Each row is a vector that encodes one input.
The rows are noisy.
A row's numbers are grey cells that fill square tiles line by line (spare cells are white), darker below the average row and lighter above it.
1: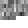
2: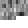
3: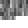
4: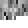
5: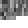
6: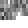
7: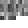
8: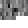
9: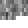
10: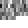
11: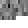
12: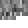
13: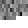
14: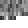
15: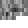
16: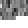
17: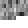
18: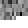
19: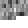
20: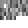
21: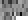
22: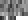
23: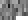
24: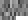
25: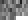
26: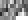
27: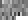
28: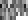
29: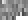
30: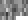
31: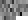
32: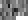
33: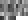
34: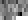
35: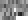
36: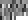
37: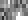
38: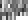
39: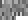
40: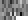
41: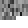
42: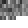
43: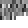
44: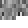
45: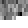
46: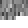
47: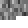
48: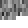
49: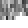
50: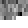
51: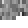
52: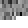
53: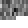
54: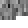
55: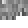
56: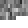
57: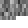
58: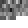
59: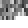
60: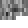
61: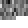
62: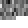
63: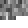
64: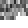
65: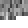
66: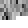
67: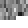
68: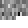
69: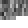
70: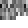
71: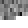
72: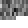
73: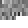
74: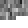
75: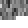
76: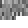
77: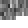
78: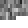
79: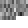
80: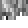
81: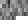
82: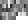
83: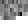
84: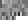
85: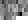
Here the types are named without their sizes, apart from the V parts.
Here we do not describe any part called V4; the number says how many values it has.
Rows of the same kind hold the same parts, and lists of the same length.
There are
2 kinds of row.
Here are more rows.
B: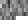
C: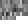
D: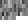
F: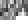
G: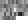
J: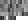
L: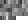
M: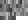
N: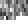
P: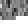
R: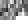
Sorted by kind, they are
B, C, D, G, J, L, M, P
F, N, R

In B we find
four true/false values and a value of V4.
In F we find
a point on a circle and a value of V4.
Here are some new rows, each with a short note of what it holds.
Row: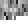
a point on a circle and a value of V4
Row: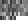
four true/false values and a value of V4
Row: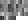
four true/false values and a value of V4
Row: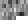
four true/false values and a value of V4
